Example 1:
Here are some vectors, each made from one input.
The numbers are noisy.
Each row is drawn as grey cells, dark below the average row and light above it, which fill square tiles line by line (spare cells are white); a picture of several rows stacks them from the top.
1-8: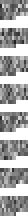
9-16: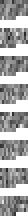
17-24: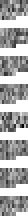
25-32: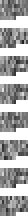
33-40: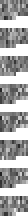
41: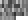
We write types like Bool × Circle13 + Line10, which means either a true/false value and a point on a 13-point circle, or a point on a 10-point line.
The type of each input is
Label8.
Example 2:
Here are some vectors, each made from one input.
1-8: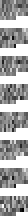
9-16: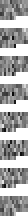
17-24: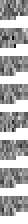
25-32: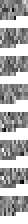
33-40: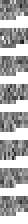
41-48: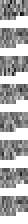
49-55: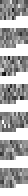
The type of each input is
Label7.
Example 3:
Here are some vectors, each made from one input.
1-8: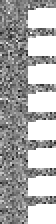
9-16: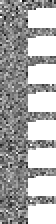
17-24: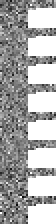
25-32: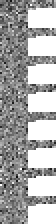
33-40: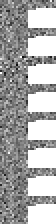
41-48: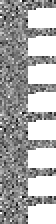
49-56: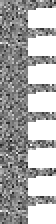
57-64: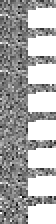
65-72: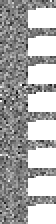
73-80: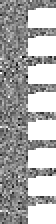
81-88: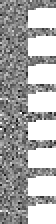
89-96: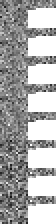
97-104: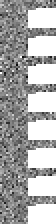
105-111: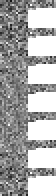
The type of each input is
Line9.
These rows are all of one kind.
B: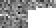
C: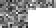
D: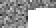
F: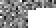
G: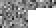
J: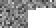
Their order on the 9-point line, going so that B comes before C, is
F, G, D, J, B, C.
